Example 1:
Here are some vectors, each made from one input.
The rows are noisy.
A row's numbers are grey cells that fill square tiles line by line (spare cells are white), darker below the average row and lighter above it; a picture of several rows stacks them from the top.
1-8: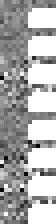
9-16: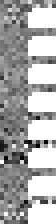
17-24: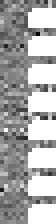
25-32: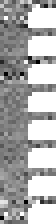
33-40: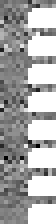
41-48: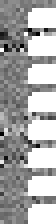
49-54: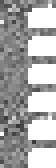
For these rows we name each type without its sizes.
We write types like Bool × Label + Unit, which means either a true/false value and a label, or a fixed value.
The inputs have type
Bool × Bool × Bool + Line.
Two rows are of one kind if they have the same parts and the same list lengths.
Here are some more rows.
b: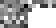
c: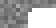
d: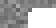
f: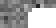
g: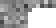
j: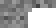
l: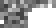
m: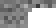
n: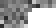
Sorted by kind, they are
b, l
c, d, f, g, j, m, n

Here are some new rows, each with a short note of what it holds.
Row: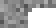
three true/false values
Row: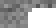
three true/false values
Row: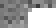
three true/false values
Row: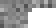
three true/false values
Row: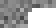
three true/false values
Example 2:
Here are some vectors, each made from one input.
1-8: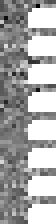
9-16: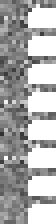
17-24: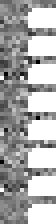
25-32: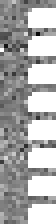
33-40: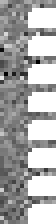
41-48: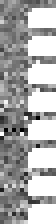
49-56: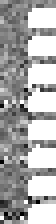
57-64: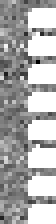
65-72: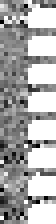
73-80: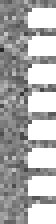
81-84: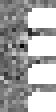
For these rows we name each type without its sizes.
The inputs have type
Bool × Bool × Bool × Bool + Line.
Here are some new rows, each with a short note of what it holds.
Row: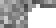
four true/false values
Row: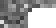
four true/false values
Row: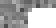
four true/false values
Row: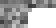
a point on a line
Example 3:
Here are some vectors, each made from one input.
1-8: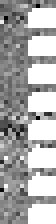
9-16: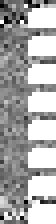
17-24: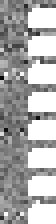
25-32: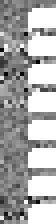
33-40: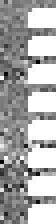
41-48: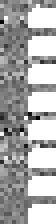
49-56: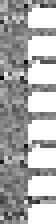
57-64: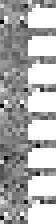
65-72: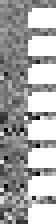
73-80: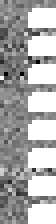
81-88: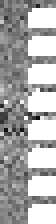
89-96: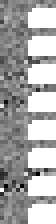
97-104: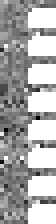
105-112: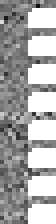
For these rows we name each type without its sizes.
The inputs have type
List(Line).
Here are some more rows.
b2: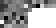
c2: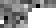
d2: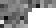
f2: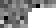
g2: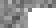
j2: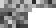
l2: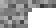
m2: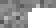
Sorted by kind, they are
b2, c2, d2, f2, l2
g2, m2
j2

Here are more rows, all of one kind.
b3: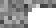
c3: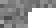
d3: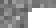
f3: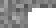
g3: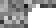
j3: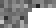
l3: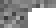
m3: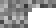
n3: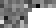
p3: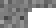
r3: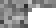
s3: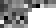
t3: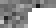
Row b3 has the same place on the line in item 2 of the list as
g3, l3 and p3.
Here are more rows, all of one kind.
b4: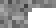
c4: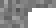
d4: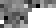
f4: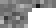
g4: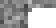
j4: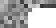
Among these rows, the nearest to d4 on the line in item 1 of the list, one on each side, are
c4 and f4.
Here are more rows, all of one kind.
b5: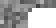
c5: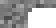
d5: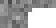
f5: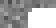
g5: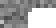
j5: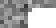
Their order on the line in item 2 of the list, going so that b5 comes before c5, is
b5, d5, f5, j5, c5, g5.
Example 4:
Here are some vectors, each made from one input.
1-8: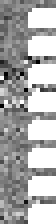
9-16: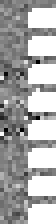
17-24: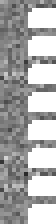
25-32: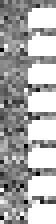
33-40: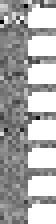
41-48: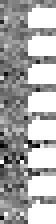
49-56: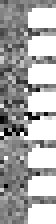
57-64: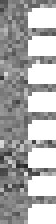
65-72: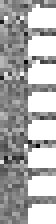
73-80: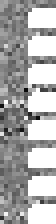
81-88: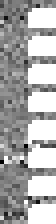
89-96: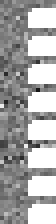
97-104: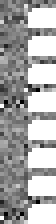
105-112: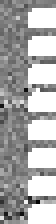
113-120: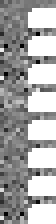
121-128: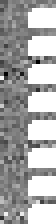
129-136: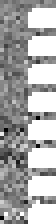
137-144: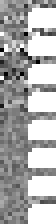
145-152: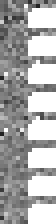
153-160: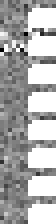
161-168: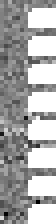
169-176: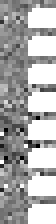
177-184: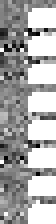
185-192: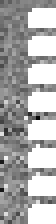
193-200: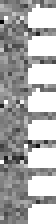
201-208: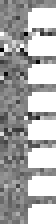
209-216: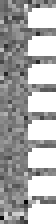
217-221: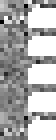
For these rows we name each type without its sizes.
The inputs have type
List(Line).
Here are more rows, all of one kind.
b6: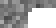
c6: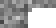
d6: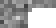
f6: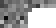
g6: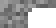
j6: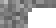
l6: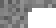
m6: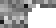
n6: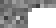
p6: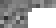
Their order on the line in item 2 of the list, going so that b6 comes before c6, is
m6, l6, p6, f6, b6, d6, j6, n6, c6, g6.
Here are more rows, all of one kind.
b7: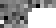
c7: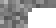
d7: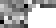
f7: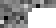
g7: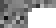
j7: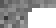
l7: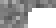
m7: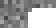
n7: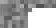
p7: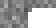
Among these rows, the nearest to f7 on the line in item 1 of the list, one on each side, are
c7 and n7.
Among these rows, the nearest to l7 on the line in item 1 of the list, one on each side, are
b7 and n7.
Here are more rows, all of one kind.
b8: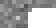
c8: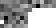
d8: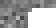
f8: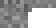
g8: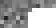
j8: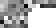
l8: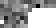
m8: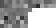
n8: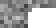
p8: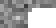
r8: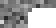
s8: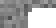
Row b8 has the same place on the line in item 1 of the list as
d8, g8, n8 and p8.
